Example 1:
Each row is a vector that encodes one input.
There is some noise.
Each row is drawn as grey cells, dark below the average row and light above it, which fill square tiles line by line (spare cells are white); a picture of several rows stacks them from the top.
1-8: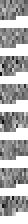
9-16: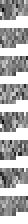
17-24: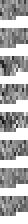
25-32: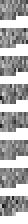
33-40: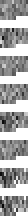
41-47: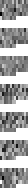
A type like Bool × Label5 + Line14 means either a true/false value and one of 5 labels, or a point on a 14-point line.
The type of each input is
Line4 + Line5.
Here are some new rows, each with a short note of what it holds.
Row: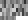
a point on a 5-point line
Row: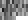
a point on a 4-point line
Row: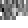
a point on a 4-point line
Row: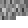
a point on a 5-point line
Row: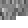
a point on a 5-point line
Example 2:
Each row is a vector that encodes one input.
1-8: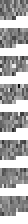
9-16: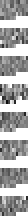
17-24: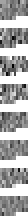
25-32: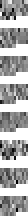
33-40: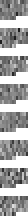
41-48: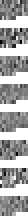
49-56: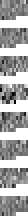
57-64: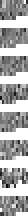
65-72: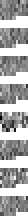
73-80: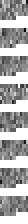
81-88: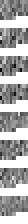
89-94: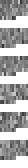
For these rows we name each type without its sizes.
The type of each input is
Bool × Line × Line + Unit.
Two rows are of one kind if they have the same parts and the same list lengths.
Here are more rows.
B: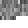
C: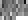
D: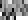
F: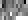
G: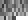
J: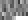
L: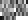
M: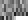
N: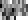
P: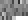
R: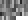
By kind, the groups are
B, C, F, G, J, L, M, P, R
D, N

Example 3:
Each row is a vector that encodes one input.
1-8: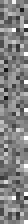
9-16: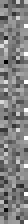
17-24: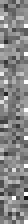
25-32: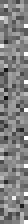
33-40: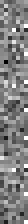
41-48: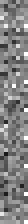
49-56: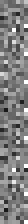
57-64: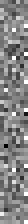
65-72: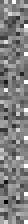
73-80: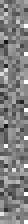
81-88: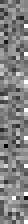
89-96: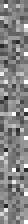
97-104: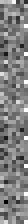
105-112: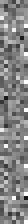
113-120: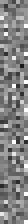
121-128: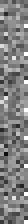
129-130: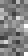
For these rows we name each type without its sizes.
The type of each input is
Bool × Bool × Bool × Bool + Line.
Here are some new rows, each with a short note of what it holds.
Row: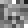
a point on a line
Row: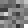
four true/false values
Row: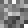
a point on a line
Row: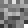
a point on a line
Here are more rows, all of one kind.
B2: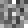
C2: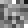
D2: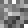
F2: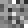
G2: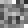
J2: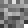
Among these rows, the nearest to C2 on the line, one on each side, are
F2 and G2.
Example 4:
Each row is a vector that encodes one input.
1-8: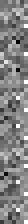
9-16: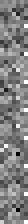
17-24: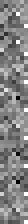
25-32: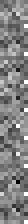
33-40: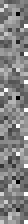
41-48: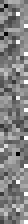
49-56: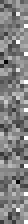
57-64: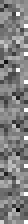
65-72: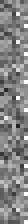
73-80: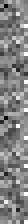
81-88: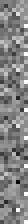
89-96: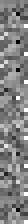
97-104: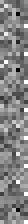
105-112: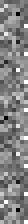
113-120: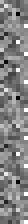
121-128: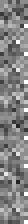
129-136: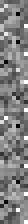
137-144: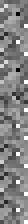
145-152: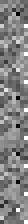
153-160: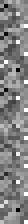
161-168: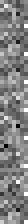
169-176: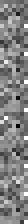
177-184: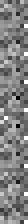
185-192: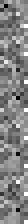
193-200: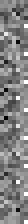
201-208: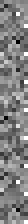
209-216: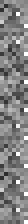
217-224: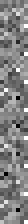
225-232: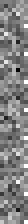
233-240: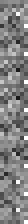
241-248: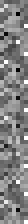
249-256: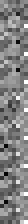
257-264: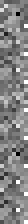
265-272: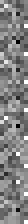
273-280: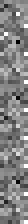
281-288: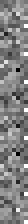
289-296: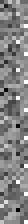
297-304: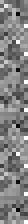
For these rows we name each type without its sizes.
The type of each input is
Bool × Line × Line.
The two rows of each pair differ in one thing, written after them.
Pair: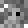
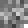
the true/false value
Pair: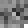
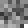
the place on one of the two lines
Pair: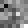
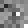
the place on one of the two lines
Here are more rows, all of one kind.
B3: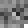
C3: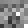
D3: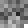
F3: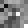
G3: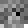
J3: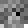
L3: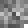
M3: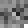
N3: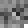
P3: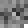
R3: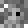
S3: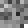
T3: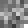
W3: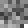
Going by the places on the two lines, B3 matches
F3, M3, N3 and P3.
